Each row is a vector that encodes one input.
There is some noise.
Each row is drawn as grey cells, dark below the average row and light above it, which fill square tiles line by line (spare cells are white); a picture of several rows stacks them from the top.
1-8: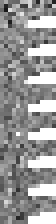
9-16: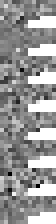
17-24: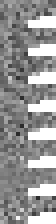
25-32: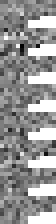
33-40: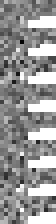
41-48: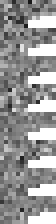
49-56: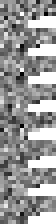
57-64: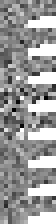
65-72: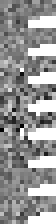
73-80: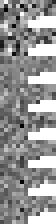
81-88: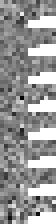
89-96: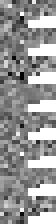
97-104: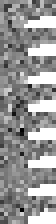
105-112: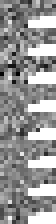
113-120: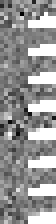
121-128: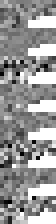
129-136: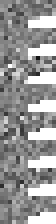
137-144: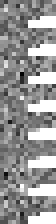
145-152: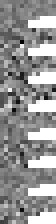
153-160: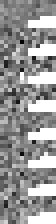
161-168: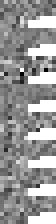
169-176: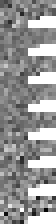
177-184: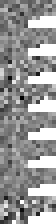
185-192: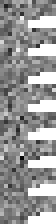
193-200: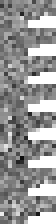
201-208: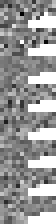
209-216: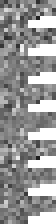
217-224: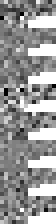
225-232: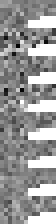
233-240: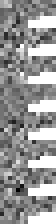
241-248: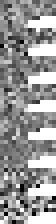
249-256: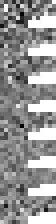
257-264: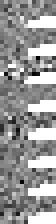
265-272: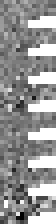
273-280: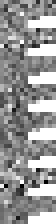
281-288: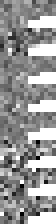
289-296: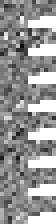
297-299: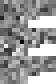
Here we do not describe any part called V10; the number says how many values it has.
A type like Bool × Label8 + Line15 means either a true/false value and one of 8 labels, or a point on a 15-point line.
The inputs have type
Line6 × List3(Line5) + V10.
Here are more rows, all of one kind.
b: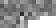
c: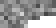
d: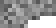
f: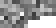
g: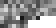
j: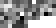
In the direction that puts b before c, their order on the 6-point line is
d, j, b, f, c, g.
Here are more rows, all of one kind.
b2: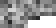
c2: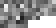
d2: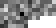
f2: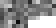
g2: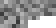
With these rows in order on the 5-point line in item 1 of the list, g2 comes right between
b2 and c2.
